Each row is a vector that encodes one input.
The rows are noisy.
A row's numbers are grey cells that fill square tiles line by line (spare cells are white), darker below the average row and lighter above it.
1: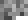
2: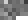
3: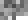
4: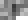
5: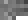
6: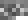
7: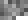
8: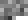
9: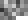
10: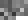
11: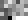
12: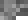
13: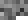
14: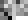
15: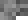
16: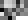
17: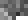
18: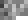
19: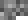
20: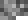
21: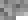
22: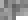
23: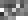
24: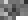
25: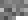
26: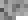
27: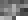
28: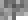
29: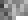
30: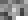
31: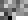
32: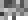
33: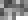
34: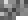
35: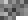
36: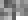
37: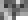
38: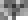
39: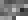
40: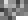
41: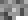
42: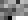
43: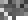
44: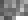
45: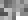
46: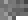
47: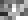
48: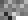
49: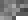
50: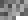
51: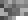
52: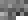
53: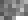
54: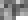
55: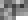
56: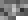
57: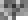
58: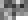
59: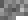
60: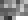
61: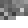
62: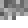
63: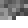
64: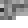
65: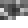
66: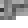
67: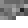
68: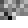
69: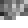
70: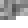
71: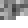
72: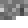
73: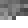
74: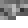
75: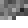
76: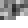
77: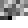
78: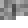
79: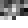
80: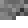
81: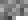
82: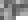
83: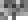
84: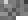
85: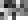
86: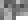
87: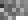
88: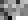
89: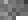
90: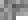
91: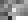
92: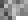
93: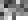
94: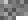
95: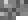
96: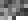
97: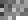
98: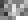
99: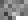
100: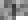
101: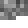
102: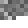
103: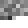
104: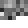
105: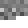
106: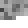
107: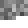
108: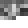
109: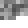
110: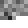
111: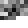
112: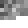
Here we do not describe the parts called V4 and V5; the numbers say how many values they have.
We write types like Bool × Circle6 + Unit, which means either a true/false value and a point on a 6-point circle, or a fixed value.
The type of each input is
Bool × V5 + Line6 + V4.
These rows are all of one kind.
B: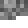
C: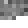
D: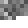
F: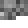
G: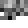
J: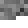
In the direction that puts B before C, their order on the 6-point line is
J, G, F, B, C, D.
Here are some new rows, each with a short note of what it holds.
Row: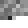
a true/false value and a value of V5
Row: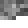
a point on a 6-point line
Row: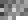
a true/false value and a value of V5
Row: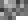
a point on a 6-point line
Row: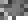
a point on a 6-point line
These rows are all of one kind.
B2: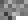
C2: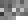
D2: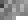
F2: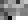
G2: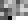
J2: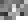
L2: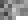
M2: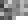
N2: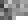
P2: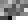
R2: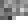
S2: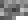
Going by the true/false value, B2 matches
F2, L2 and P2.
